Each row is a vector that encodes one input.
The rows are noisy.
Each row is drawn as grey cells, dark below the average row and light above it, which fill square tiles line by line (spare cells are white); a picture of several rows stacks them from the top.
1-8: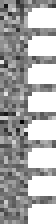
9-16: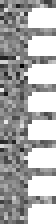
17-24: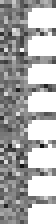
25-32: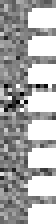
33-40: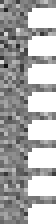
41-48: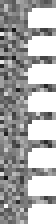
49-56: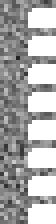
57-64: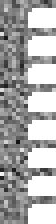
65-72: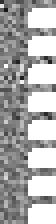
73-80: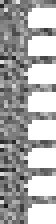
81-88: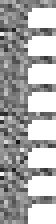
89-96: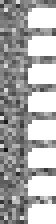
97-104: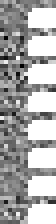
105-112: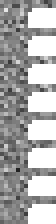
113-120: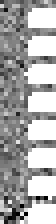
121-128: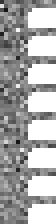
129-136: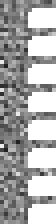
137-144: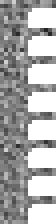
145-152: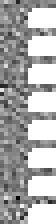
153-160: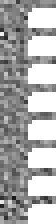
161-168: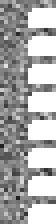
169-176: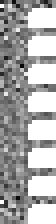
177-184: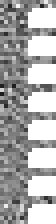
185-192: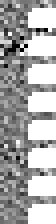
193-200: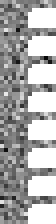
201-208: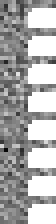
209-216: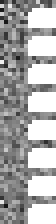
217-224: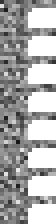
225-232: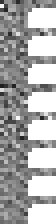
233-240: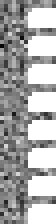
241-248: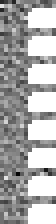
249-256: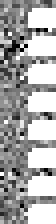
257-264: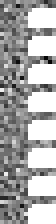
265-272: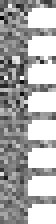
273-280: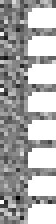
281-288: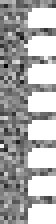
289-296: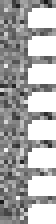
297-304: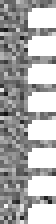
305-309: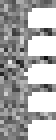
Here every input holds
a list of up to two points on a 5-point circle.
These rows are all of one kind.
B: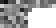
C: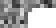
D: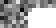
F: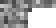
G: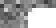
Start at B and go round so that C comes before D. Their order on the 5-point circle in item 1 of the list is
B, F, C, G, D.
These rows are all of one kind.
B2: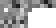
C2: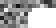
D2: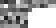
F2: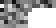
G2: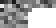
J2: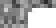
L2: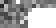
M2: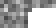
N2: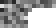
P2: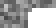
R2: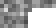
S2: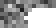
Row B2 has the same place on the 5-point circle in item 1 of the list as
J2, M2, P2 and R2.
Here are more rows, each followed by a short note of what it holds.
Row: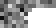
a list of two items
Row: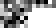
the empty list
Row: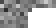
a list of one item
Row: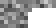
a list of one item
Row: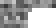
a list of one item
